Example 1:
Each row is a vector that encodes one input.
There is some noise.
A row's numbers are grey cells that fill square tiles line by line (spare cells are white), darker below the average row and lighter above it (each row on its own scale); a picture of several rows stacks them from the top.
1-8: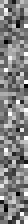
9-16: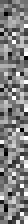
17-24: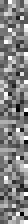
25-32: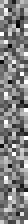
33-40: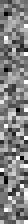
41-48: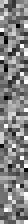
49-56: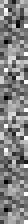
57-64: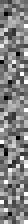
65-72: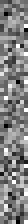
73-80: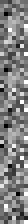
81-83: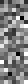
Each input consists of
a node of a 14-node tree.
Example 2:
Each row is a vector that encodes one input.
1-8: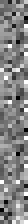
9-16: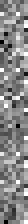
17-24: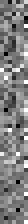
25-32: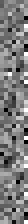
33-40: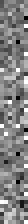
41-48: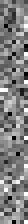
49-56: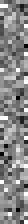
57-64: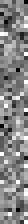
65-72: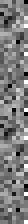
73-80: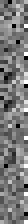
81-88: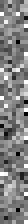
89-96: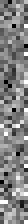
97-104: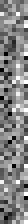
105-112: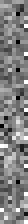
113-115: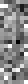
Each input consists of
a node of a 14-node tree.
